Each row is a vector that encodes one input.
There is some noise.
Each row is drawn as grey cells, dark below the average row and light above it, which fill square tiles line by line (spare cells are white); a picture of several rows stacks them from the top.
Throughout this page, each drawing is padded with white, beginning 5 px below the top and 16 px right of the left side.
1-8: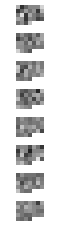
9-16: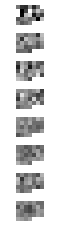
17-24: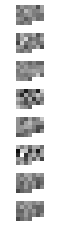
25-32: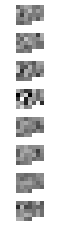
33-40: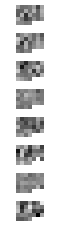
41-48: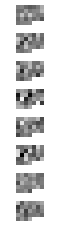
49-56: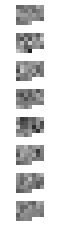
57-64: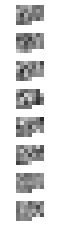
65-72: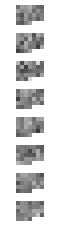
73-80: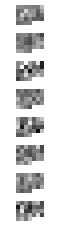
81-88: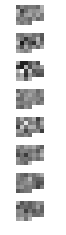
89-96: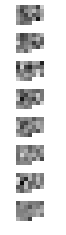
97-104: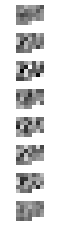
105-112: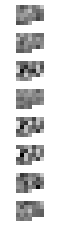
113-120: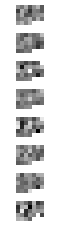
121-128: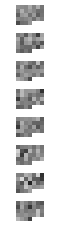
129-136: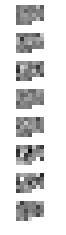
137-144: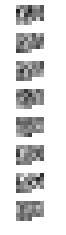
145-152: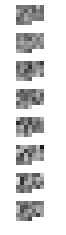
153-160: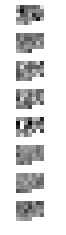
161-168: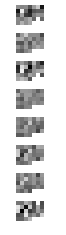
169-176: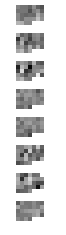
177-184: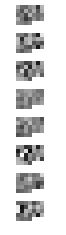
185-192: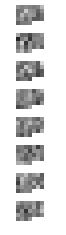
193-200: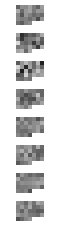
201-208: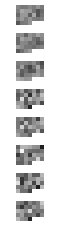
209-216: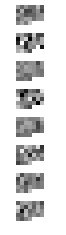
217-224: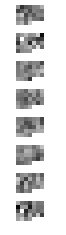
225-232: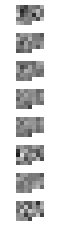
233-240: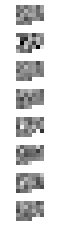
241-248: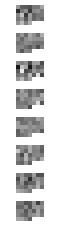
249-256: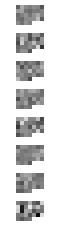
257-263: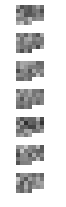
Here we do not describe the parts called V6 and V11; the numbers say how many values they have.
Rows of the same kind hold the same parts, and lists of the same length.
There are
2 kinds of row.
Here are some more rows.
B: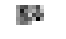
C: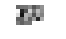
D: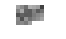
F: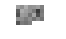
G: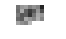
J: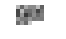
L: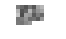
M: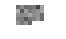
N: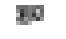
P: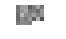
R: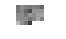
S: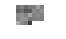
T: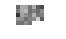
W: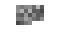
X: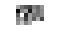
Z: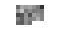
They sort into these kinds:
B, C, D, G, M, N, R, T, Z
F, J, L, P, S, W, X

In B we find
three true/false values, a value of V6 and a value of V11.
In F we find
one of 12 labels and a value of V6.
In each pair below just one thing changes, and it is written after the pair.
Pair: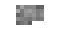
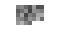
the value of V6
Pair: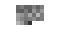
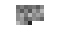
the value of V6
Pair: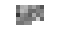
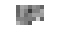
the value of V6
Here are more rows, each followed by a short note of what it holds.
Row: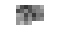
one of 12 labels and a value of V6
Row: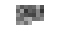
one of 12 labels and a value of V6
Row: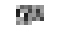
one of 12 labels and a value of V6
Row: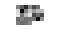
one of 12 labels and a value of V6
